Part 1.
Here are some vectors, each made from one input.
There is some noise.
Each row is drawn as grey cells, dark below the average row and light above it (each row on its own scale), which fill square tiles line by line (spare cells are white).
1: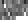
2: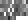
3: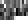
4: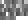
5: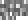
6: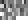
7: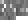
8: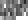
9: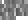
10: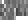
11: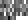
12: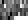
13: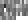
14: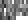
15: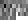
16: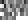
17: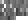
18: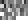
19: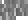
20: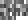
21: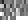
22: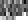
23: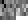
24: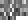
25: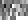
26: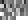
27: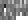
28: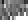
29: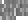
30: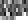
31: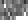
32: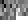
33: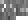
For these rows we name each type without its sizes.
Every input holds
a point on a line.
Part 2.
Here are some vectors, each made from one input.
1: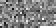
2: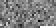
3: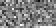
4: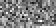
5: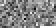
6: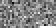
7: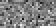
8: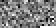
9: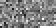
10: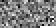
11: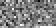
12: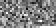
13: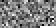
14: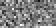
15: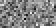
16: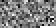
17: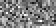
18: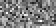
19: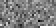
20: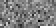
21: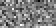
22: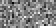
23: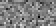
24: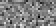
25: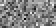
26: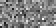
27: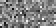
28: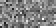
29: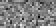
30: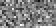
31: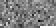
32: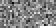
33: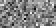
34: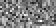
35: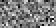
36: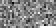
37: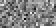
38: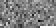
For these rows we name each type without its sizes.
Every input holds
a point on a line.
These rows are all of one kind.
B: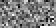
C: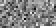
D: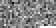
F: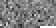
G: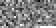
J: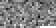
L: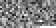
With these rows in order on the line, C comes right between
D and F.
